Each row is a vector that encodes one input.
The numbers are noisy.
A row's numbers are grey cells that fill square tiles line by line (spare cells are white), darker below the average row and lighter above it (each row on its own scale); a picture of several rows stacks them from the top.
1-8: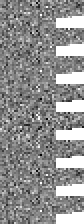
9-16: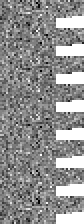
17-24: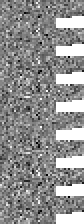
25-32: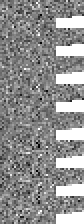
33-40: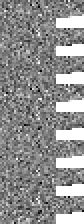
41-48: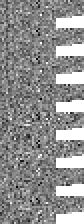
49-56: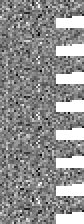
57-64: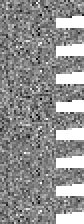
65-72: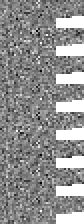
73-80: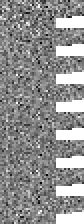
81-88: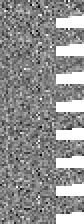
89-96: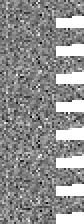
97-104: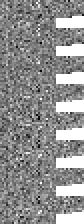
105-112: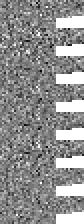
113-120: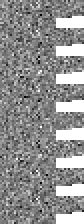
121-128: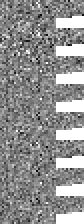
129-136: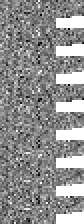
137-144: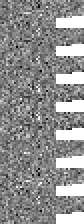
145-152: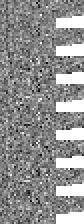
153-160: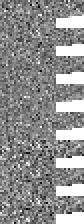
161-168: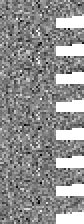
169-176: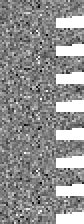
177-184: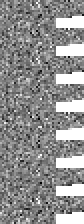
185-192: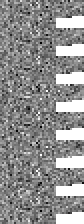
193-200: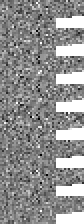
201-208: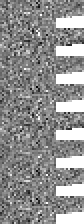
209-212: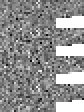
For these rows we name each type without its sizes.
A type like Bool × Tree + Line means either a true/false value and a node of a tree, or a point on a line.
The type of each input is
Bool × Tree.
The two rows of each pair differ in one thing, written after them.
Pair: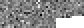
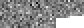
the true/false value
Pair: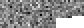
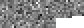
the node of the tree
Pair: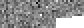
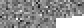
the node of the tree
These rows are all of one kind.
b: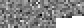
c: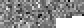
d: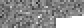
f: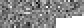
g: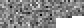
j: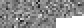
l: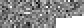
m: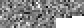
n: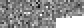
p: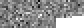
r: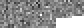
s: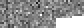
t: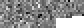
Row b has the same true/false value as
c, g, m and t.
